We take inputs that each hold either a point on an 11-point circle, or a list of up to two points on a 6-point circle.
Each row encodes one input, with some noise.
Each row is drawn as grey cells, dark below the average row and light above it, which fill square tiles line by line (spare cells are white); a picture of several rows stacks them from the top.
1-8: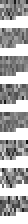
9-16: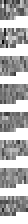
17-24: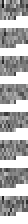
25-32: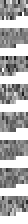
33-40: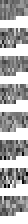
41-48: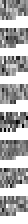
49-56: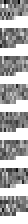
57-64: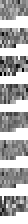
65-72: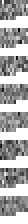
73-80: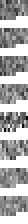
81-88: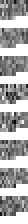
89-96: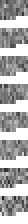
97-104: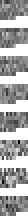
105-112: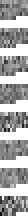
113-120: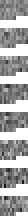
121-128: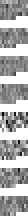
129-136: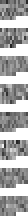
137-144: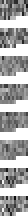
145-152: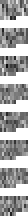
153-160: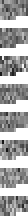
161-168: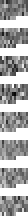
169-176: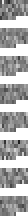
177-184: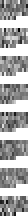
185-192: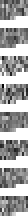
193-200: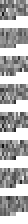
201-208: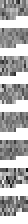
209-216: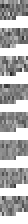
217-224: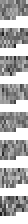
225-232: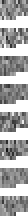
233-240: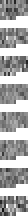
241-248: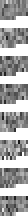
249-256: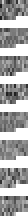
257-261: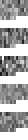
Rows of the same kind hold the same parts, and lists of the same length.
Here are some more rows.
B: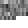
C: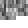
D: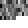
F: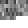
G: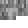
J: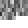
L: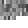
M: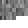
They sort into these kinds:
B
C, G, L
D, F, M
J

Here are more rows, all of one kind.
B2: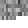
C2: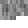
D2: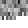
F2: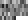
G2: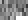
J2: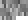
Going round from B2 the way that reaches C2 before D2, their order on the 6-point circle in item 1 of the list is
B2, F2, C2, J2, G2, D2.
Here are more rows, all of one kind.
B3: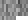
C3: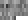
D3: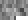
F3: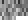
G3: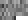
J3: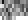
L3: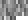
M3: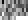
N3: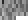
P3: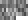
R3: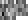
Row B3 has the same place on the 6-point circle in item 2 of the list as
G3 and L3.
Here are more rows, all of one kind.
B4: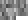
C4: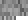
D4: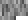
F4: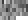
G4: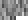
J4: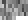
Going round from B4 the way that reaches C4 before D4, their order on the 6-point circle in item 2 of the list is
B4, J4, F4, G4, C4, D4.
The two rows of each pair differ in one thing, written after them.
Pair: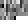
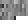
the place on the 6-point circle in item 2 of the list
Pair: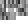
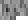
the place on the 6-point circle in item 1 of the list
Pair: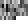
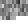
the place on the 6-point circle in item 2 of the list
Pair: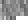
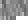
the place on the 6-point circle in item 2 of the list
